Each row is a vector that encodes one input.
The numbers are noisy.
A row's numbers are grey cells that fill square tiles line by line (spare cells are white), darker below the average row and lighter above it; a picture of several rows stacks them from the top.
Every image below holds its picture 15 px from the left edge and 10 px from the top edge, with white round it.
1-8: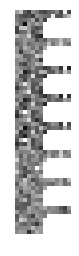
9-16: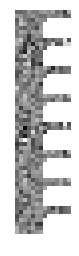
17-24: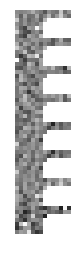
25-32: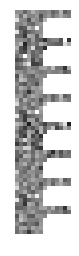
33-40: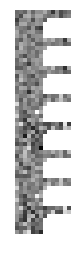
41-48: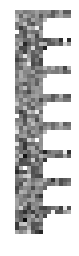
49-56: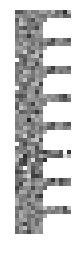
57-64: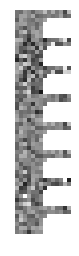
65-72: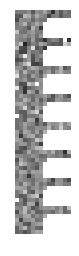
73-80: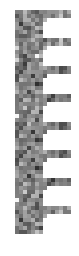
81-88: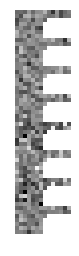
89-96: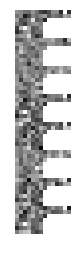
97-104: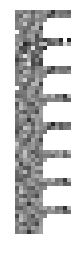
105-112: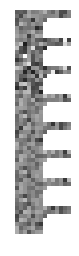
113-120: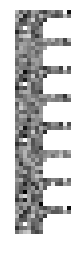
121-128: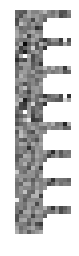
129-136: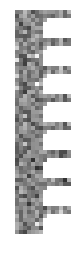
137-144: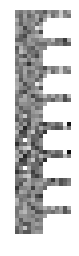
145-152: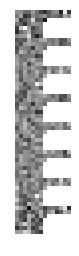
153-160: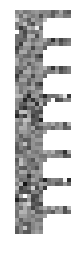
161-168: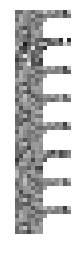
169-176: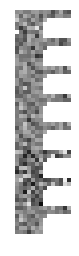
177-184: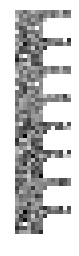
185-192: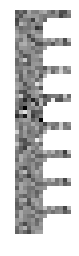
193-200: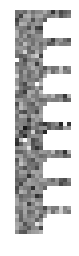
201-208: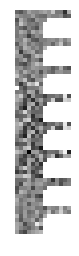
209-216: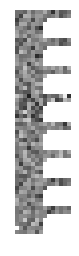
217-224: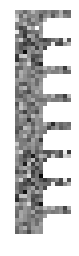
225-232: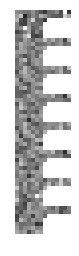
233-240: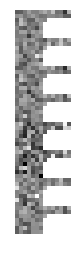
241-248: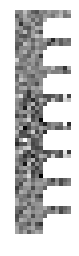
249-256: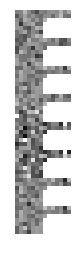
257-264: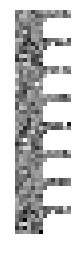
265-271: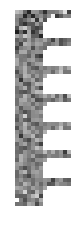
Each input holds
either a point on a 6-point circle and a true/false value, or a point on a 16-point circle.
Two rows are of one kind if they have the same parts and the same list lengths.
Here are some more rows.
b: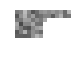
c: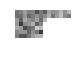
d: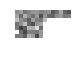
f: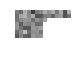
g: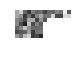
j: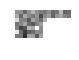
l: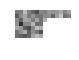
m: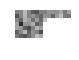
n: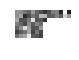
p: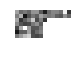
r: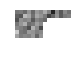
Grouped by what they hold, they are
b, c, d, f, j, l, m, r
g, n, p

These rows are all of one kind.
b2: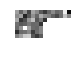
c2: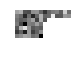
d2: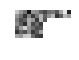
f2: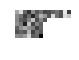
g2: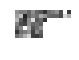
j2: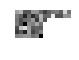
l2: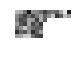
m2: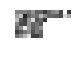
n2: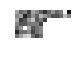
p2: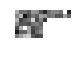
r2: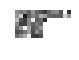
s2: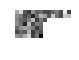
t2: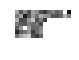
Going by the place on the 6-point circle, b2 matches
d2, l2, n2 and t2.
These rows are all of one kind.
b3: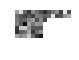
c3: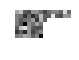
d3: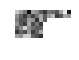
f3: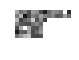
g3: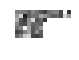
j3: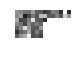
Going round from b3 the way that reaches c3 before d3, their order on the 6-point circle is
b3, c3, f3, d3, g3, j3.
